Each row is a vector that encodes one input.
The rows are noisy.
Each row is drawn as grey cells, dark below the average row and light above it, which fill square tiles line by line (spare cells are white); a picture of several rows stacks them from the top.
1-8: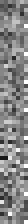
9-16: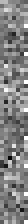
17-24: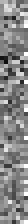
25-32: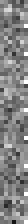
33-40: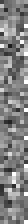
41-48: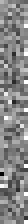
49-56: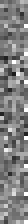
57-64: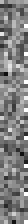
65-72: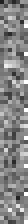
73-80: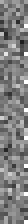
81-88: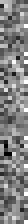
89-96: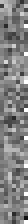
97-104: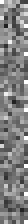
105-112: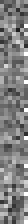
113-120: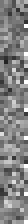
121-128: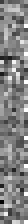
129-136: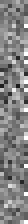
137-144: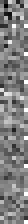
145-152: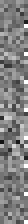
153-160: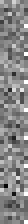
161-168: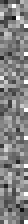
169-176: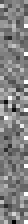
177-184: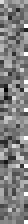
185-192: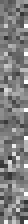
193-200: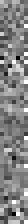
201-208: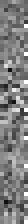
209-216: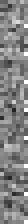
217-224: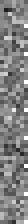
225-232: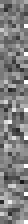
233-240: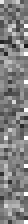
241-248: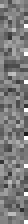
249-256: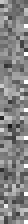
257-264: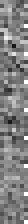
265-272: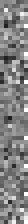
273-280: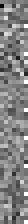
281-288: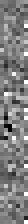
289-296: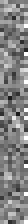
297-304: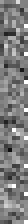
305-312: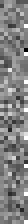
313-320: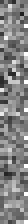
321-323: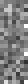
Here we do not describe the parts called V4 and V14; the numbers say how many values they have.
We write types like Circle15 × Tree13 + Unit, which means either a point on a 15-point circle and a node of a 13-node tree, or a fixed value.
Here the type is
(Line8 + Line12) × V14 + V4.
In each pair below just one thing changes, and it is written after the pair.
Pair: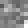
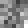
the place on the 12-point line
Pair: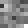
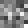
the place on the 12-point line
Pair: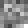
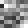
the value of V14
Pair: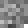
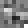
the place on the 12-point line
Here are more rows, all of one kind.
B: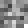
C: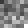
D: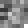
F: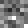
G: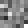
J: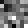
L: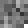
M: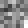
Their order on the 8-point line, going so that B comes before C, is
G, F, L, J, M, D, B, C.
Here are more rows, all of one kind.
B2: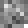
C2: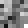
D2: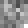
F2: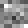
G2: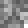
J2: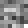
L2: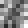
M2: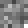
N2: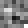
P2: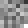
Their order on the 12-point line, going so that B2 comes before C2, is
F2, B2, M2, J2, P2, D2, G2, C2, N2, L2.
